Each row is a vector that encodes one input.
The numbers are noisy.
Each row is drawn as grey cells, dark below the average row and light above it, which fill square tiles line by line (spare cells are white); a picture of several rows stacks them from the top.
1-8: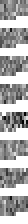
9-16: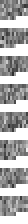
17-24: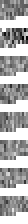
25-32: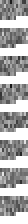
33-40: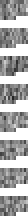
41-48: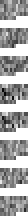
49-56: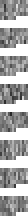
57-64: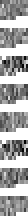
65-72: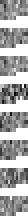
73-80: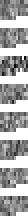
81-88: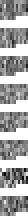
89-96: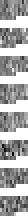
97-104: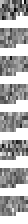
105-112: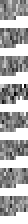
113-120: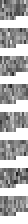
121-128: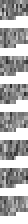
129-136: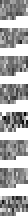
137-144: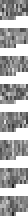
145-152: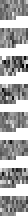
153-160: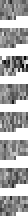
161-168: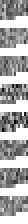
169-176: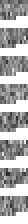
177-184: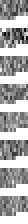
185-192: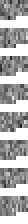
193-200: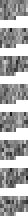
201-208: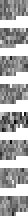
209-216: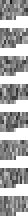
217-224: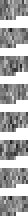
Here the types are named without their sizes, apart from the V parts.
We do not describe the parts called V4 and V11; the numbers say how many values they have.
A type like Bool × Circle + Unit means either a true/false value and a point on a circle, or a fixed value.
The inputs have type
Bool × Bool × Bool × (Line + V11) + V4.
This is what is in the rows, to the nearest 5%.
About 90% of them hold three true/false values, together with either a point on a line, or a value of V11. The rest hold a value of V4.
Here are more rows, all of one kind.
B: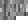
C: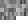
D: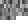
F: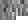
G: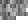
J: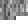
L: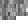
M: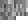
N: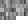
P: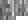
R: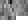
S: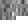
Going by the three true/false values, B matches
G, J, L and M.
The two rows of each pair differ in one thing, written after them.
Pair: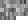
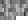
the place on the line
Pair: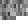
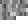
one of the three true/false values
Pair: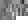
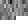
one of the three true/false values
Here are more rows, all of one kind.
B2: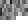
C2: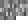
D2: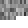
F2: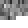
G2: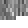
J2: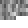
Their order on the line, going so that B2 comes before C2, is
B2, D2, C2, G2, J2, F2.
